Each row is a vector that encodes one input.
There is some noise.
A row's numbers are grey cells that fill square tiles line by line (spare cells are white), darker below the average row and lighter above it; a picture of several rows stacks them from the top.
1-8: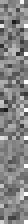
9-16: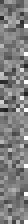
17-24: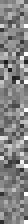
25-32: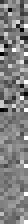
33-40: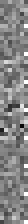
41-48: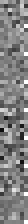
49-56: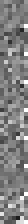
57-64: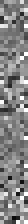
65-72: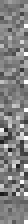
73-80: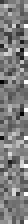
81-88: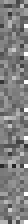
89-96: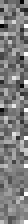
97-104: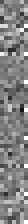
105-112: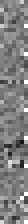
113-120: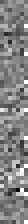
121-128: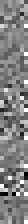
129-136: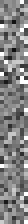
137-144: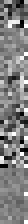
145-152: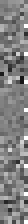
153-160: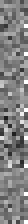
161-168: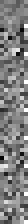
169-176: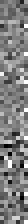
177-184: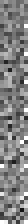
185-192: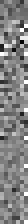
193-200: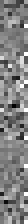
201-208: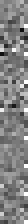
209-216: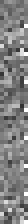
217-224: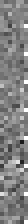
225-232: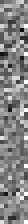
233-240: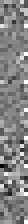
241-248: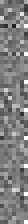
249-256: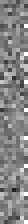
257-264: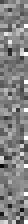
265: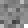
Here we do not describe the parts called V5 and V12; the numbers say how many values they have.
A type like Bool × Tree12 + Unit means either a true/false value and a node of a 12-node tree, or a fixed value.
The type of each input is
((Bool × Bool × Bool × Bool + Unit) × V12 + Line10) × V5.
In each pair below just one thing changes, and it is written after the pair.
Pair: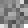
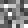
the value of V5
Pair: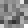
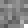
the value of V12
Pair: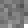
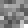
one of the four true/false values
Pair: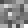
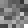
the value of V5
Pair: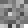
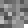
one of the four true/false values
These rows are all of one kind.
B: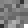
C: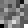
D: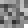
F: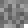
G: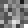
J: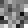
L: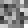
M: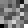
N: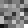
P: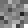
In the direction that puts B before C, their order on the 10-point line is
L, N, B, C, M, F, D, J, G, P.
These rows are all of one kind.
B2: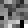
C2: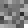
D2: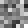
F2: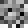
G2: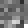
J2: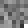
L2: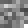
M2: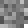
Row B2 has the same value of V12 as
G2 and M2.
